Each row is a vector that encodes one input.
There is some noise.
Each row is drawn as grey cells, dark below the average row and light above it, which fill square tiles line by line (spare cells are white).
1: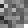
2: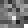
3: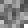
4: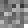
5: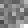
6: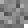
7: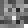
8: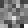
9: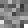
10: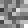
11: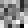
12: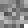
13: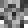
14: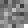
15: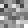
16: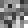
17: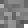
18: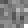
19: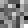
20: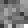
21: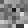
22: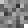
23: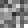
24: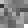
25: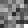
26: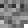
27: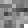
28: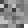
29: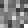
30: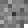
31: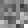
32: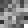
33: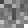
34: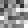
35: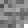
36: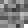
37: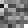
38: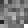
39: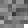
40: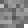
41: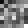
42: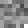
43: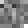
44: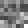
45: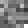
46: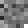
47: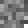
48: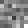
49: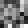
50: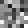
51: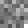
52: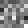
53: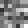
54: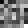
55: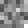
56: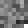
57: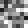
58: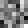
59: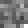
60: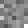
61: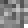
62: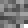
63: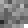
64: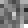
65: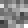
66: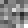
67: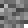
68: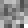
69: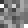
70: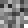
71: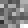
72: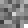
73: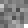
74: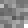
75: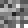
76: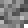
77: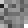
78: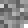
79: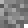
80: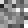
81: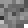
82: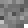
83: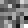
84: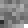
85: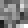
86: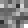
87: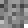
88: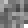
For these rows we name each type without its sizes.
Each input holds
either a label and four true/false values, or a point on a line.
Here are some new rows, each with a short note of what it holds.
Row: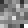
a point on a line
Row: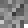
a label and four true/false values
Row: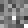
a point on a line
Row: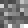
a label and four true/false values
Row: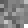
a label and four true/false values
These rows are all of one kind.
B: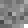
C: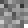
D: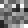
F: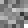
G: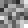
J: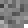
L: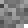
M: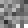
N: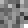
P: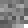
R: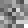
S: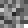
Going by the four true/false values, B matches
P and R.
